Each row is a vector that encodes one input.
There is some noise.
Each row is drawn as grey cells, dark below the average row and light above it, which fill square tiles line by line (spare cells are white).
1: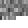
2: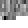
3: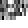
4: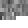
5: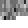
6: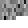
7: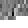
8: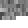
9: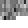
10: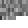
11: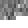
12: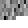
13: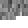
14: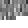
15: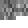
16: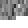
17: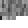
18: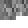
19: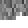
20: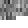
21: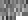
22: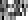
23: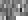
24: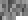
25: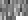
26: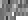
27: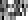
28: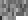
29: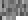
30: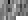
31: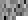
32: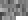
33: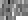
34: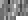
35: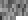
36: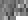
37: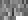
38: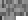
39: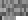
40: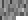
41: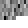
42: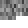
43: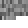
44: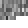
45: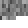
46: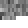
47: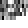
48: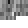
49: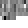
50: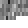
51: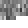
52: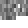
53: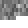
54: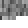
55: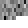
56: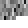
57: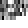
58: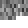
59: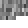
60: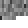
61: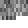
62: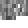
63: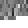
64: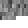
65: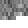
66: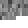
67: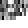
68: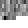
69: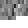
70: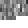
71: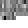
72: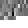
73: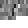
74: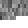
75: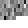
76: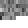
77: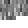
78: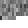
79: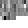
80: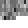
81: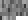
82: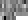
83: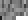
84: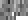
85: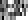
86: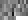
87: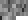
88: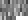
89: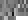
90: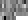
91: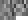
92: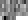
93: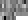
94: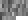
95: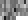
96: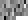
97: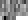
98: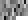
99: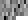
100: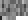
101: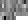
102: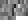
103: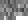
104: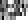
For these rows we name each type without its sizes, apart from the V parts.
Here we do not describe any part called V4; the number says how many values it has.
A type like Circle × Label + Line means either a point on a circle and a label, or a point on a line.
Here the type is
List(Bool × V4).
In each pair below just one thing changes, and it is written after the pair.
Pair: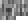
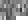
the true/false value in item 1 of the list
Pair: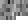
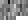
the value of V4 in item 1 of the list
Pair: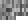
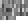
the value of V4 in item 1 of the list
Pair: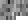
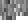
the true/false value in item 1 of the list
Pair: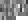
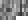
the true/false value in item 1 of the list
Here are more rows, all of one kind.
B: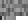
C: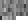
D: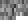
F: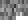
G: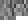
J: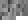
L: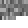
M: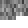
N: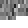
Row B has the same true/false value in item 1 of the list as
C, J and L.
